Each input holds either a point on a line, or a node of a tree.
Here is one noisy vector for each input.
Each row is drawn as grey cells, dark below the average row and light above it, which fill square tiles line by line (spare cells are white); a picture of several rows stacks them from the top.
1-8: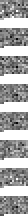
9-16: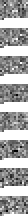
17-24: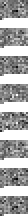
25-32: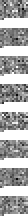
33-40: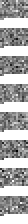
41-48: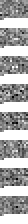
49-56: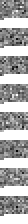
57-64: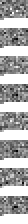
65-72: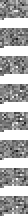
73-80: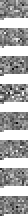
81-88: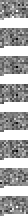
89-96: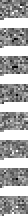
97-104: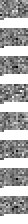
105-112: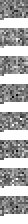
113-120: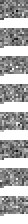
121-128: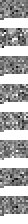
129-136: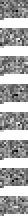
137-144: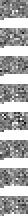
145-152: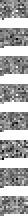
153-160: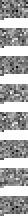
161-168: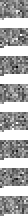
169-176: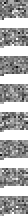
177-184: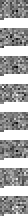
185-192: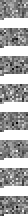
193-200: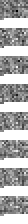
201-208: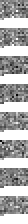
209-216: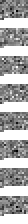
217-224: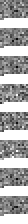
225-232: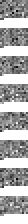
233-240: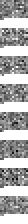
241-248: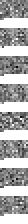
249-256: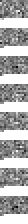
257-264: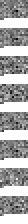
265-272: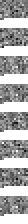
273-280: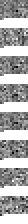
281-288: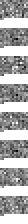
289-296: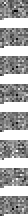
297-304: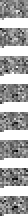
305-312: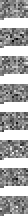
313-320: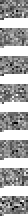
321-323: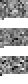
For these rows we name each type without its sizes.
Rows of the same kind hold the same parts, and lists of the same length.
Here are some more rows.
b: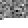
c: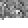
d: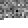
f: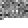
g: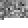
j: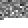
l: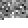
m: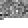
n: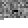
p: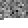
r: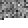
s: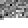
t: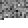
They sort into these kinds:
b, d, n, p, r, t
c, f, g, j, l, m, s

